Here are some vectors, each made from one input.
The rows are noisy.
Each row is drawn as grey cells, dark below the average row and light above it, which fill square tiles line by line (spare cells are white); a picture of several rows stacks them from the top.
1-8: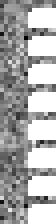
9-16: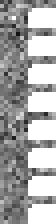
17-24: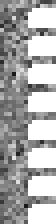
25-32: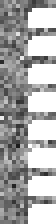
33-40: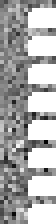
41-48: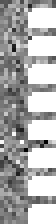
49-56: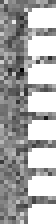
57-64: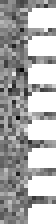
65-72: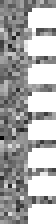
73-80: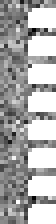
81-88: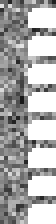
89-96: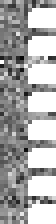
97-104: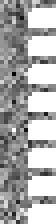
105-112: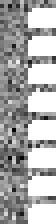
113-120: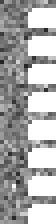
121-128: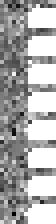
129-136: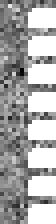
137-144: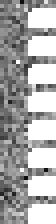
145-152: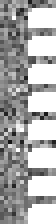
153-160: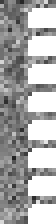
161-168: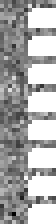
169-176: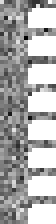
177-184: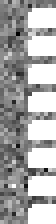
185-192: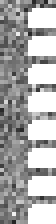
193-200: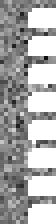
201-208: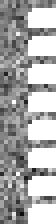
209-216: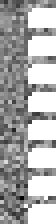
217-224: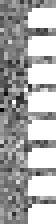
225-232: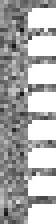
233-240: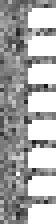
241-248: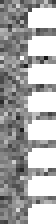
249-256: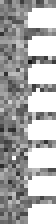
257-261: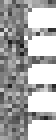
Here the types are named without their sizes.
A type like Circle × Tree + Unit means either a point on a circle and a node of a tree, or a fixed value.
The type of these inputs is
(Bool × Bool × Bool × Bool + Label) × (Label + Line).
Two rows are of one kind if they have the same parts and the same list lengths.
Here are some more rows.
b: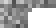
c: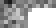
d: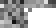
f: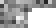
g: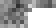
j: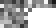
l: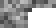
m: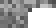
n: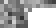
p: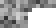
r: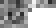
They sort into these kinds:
b, g, n, r
c
d, j
f, l, m, p

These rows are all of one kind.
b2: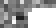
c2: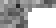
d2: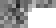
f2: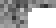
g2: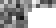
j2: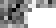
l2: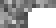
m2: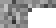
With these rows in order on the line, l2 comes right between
b2 and m2.
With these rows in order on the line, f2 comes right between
d2 and j2.
